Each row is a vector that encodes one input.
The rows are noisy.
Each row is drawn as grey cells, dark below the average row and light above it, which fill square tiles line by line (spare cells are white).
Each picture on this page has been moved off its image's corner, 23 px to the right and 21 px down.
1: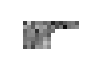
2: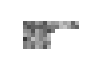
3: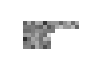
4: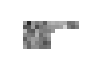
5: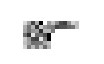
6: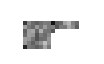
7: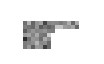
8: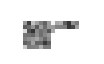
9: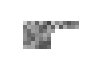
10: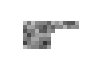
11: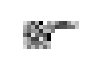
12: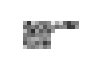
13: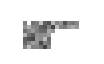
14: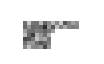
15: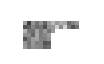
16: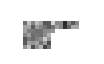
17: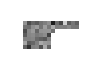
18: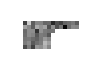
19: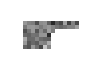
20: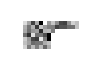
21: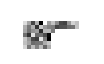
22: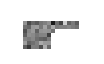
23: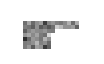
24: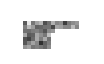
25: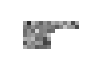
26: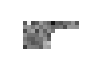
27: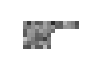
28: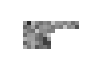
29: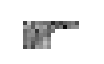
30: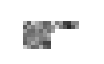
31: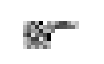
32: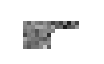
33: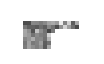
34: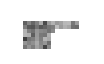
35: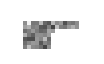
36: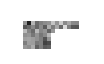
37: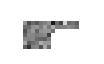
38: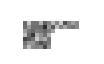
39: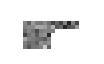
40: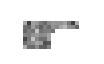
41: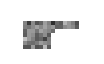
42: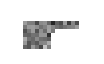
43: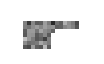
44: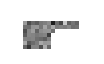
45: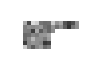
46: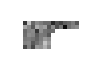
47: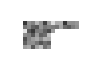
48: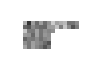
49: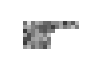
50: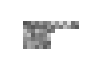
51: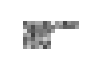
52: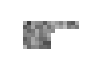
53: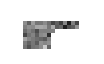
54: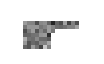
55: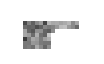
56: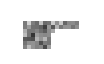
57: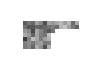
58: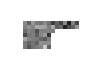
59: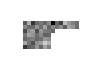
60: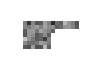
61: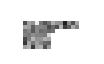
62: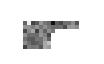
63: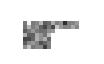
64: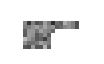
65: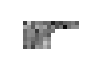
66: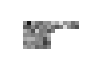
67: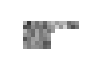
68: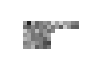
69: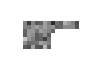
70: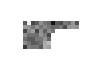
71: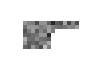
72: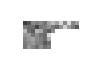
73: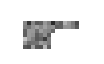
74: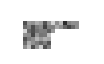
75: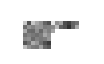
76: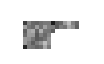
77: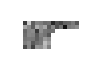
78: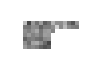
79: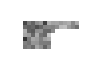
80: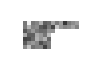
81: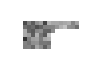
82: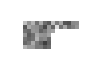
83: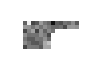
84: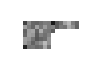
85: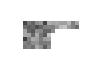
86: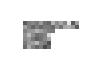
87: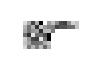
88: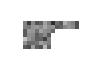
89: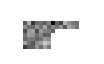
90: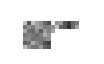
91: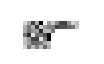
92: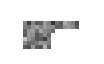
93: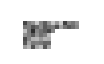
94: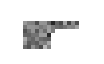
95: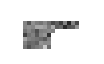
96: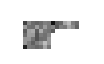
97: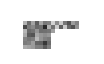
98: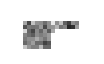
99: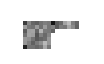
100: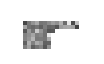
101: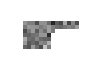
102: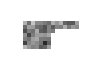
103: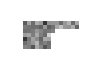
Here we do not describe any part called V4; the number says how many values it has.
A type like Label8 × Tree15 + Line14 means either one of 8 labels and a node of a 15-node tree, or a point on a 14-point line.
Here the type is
List2(Bool × V4).
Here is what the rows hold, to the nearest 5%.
All of them are lists of up to two items, each a true/false value and a value of V4: about 5% are empty, 40% hold one and 55% two.
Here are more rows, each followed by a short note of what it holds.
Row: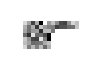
the empty list
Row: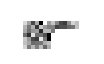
the empty list
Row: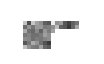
a list of two items
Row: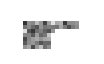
a list of two items
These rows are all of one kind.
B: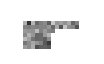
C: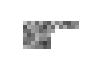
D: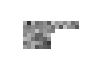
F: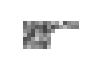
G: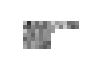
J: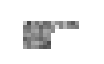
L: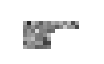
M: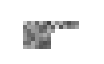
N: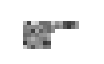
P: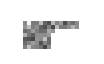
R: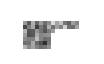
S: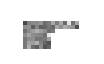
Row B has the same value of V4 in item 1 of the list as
D, L and S.
